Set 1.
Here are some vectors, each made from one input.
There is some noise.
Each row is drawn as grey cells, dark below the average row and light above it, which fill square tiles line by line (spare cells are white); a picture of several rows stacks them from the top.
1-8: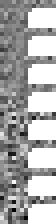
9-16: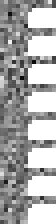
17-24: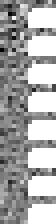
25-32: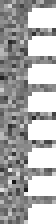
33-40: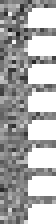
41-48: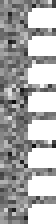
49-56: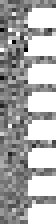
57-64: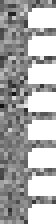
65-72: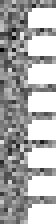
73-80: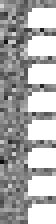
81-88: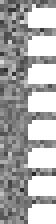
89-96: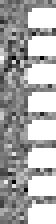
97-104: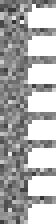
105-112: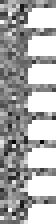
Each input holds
a point on a 14-point line.
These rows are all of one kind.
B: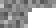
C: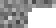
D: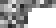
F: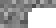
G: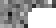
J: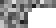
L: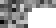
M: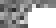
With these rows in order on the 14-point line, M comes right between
D and L.
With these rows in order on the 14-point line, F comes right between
J and L.
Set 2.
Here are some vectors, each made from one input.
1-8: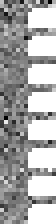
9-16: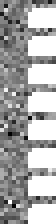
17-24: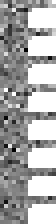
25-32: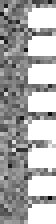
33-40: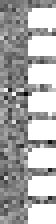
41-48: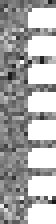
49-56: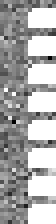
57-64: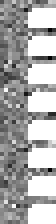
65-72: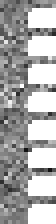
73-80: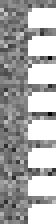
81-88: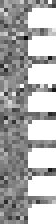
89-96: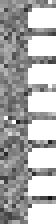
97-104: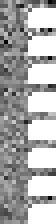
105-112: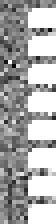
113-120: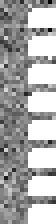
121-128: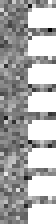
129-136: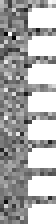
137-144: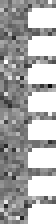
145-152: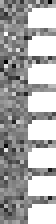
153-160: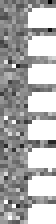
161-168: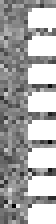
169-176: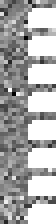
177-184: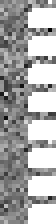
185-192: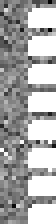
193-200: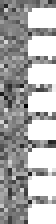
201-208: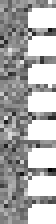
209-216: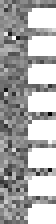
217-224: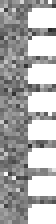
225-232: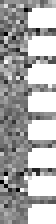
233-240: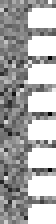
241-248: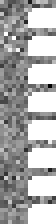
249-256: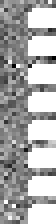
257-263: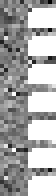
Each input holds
a point on a 6-point line.
